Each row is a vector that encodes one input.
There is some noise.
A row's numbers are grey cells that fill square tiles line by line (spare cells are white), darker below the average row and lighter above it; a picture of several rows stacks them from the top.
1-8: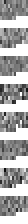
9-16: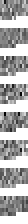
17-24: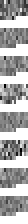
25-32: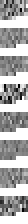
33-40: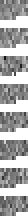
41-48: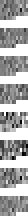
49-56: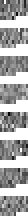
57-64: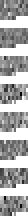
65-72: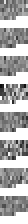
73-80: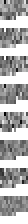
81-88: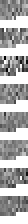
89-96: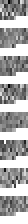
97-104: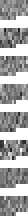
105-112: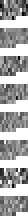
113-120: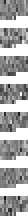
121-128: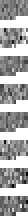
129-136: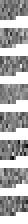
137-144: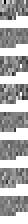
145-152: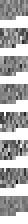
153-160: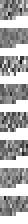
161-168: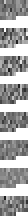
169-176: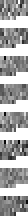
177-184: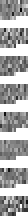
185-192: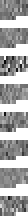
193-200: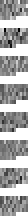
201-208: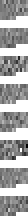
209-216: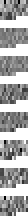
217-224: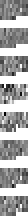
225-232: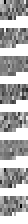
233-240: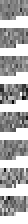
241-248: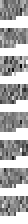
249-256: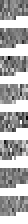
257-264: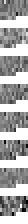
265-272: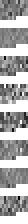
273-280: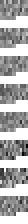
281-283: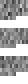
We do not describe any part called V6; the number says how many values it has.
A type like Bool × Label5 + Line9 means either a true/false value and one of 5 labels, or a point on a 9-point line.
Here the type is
(Circle10 + V6) × Tree9 + Unit.
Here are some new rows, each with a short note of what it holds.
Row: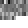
a fixed value
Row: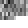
a fixed value
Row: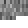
a point on a 10-point circle and a node of a 9-node tree
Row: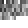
a node of a 9-node tree and a value of V6
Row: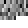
a node of a 9-node tree and a value of V6
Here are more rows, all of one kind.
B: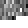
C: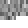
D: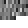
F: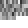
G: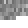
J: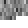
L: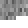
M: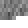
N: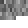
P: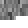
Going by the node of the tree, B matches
C and G.
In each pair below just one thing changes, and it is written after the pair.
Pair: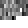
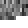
the place on the 10-point circle
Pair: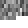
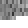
the place on the 10-point circle
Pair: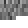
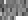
the place on the 10-point circle
